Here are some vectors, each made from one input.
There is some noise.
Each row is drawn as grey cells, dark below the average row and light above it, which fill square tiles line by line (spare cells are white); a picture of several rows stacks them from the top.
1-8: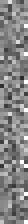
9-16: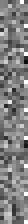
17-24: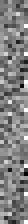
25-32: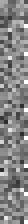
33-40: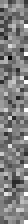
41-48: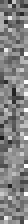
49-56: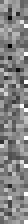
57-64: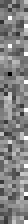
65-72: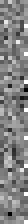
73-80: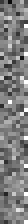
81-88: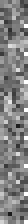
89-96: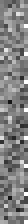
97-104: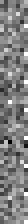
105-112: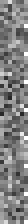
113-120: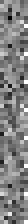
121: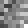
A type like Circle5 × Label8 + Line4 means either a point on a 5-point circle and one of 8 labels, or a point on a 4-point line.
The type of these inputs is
Bool × Bool × Bool × List2(Line6).
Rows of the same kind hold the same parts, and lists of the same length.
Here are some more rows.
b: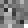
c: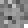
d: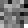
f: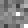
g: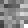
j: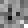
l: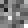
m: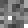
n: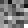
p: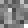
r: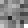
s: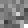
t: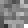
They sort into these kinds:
b, d, g, n, p, t
c, j, r
f, l, m, s

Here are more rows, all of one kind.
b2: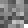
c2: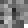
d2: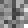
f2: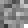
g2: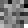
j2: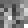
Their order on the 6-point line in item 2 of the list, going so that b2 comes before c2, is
d2, f2, j2, b2, g2, c2.
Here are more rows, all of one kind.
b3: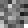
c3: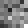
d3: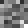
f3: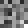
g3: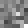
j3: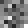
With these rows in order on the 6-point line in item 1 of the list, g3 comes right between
c3 and d3.
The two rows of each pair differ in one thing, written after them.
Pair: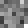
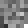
one of the three true/false values
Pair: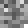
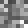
one of the three true/false values
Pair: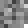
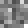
one of the three true/false values
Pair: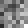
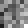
the place on the 6-point line in item 2 of the list
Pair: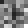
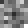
the place on the 6-point line in item 1 of the list
